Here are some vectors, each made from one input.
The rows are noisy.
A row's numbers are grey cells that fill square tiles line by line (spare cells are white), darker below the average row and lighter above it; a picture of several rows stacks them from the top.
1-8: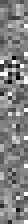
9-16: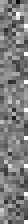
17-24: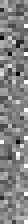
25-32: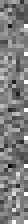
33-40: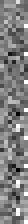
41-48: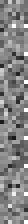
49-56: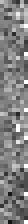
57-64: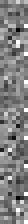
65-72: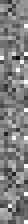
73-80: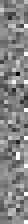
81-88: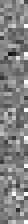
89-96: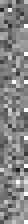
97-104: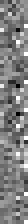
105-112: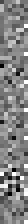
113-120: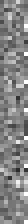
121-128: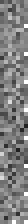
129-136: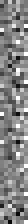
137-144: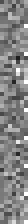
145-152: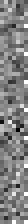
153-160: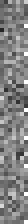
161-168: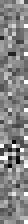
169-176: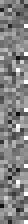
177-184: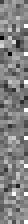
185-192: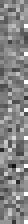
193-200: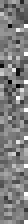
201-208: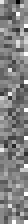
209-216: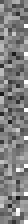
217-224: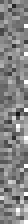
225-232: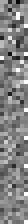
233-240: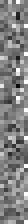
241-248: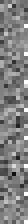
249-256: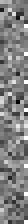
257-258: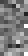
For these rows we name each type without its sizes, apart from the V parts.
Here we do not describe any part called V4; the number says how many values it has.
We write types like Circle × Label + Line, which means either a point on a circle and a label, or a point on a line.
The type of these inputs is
List(Bool × V4).
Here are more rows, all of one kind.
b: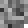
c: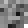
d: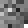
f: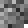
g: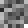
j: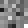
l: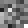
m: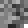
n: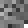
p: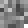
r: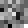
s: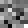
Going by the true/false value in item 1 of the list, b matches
c, j, m and p.
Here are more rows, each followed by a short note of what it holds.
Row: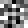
the empty list
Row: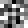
the empty list
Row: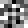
the empty list
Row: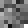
a list of two items
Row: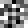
the empty list
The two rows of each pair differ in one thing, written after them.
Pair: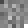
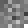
the true/false value in item 1 of the list
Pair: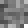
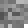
the true/false value in item 1 of the list
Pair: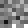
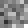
the true/false value in item 1 of the list
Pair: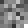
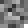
the value of V4 in item 1 of the list
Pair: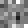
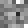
the true/false value in item 1 of the list
